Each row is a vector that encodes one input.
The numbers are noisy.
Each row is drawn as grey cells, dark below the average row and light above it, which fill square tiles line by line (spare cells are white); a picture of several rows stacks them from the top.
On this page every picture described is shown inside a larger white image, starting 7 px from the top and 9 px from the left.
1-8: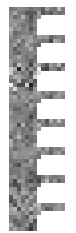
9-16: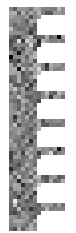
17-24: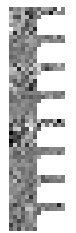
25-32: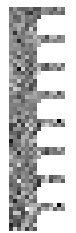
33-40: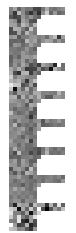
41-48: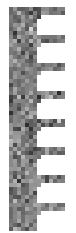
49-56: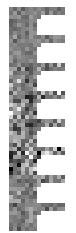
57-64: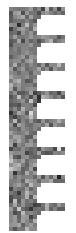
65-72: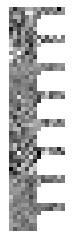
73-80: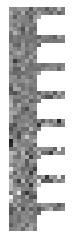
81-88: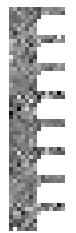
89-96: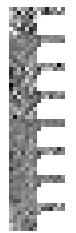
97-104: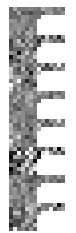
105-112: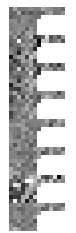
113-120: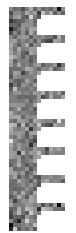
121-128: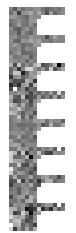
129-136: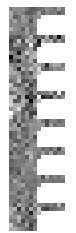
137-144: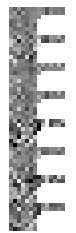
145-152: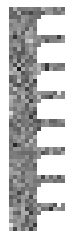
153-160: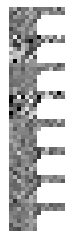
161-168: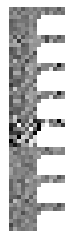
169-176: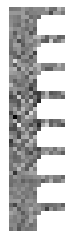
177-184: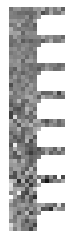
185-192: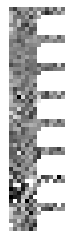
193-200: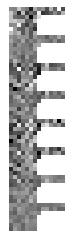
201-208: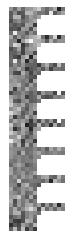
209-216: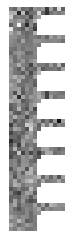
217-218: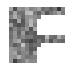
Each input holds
a point on a 19-point circle.
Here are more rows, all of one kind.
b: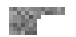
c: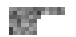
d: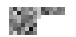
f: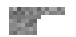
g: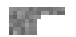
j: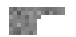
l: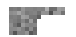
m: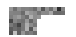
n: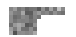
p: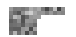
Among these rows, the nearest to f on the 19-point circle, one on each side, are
c and p.
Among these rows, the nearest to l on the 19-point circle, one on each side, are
b and j.
